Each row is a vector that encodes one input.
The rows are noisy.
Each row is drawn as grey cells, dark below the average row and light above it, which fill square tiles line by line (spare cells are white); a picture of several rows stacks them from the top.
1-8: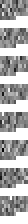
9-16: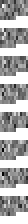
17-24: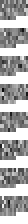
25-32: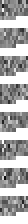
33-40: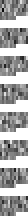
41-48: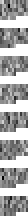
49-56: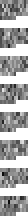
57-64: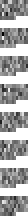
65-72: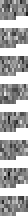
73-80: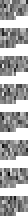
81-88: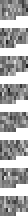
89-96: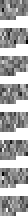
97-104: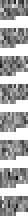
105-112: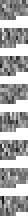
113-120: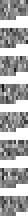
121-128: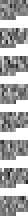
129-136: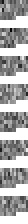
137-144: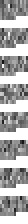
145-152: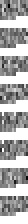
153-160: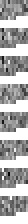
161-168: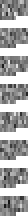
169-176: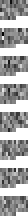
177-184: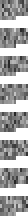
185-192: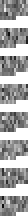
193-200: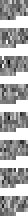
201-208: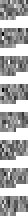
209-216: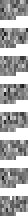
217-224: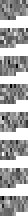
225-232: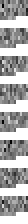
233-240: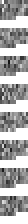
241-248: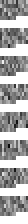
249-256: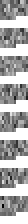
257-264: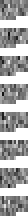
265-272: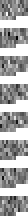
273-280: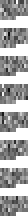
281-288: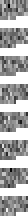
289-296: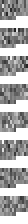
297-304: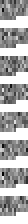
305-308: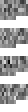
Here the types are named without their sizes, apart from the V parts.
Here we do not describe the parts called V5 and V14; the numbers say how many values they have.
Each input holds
a true/false value and a value of V5, together with either a point on each of two lines, or a value of V14.
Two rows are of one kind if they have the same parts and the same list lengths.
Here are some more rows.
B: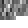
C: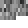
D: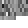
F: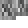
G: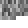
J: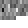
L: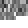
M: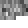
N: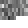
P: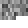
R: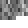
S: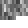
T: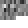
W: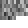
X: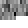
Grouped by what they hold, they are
B, D, F, G, J, L, M, P
C, N, R, S, T, W, X

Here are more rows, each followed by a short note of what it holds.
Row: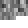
a point on each of two lines, a true/false value and a value of V5
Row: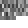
a true/false value, a value of V5 and a value of V14
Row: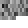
a point on each of two lines, a true/false value and a value of V5
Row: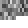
a point on each of two lines, a true/false value and a value of V5
